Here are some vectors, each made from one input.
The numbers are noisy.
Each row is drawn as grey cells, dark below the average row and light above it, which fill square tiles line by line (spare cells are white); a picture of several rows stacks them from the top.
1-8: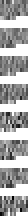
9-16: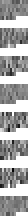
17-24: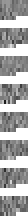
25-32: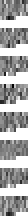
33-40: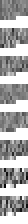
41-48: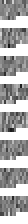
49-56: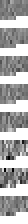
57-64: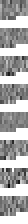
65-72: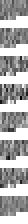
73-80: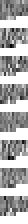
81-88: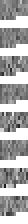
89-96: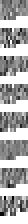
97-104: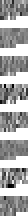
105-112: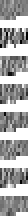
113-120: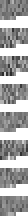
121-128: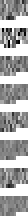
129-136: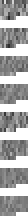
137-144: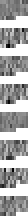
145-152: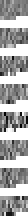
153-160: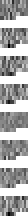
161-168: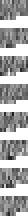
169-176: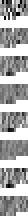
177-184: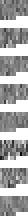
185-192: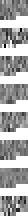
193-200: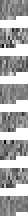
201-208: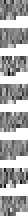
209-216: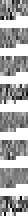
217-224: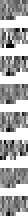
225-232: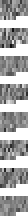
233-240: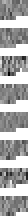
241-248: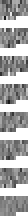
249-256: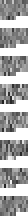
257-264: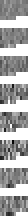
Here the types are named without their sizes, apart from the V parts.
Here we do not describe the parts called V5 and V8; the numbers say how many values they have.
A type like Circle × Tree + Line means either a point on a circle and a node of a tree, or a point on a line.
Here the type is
Bool × Label × V8 + List(V5) × Tree × Tree + Unit.
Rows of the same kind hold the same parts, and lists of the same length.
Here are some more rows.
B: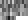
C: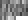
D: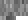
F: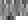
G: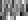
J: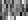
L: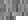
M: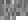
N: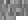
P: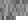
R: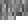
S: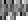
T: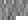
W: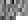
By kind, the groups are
B
C, M, N, T
D, F, G, L
J, P, R
S, W

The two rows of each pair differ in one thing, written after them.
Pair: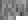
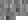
the value of V5 in item 1 of the list
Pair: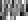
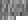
the node of one of the two trees
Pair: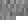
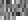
the node of one of the two trees
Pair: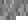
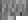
the node of one of the two trees
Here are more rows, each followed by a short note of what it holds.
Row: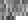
a node of each of two trees, together with a list of two items
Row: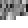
a fixed value
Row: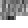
a label, a true/false value and a value of V8
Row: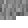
a node of each of two trees, together with a list of two items
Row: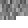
a label, a true/false value and a value of V8
